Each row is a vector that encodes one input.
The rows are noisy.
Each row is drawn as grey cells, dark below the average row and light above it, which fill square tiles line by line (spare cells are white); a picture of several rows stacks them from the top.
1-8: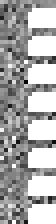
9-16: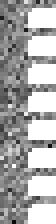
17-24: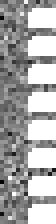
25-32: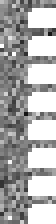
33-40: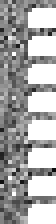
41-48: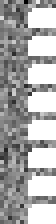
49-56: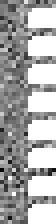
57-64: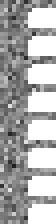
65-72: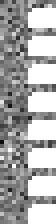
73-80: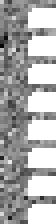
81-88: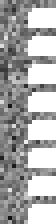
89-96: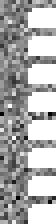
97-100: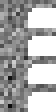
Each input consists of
a point on a 5-point line, together with either a point on a 5-point line, or four true/false values.
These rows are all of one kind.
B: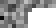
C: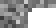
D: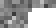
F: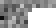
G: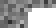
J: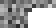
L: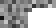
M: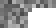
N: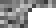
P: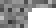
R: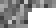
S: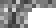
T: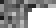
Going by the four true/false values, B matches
J, L and T.
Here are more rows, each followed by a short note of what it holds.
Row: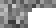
a point on a 5-point line and four true/false values
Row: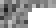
a point on a 5-point line and four true/false values
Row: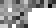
a point on each of two 5-point lines
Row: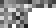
a point on each of two 5-point lines
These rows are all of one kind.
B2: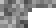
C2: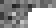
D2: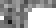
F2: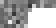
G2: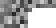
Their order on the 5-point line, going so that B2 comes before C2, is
G2, B2, D2, F2, C2.
